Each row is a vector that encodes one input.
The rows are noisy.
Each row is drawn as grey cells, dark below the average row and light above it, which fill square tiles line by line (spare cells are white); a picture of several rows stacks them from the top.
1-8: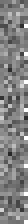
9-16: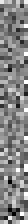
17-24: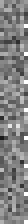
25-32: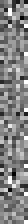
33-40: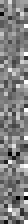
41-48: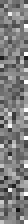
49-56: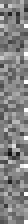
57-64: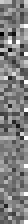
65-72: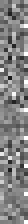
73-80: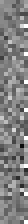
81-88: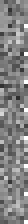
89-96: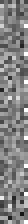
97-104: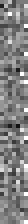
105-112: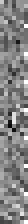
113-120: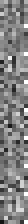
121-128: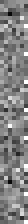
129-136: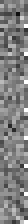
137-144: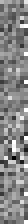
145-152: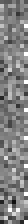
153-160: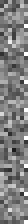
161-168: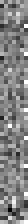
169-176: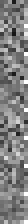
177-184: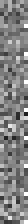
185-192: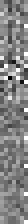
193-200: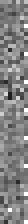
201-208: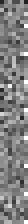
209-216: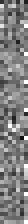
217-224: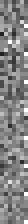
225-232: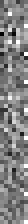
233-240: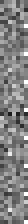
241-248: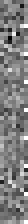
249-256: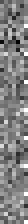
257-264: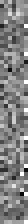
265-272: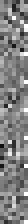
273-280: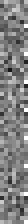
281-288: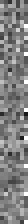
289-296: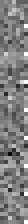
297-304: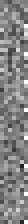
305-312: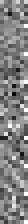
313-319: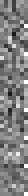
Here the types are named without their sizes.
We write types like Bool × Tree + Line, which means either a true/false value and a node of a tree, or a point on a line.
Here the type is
Line + Tree.
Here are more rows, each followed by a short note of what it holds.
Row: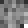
a point on a line
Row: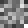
a point on a line
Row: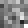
a point on a line
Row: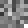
a point on a line
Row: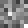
a point on a line
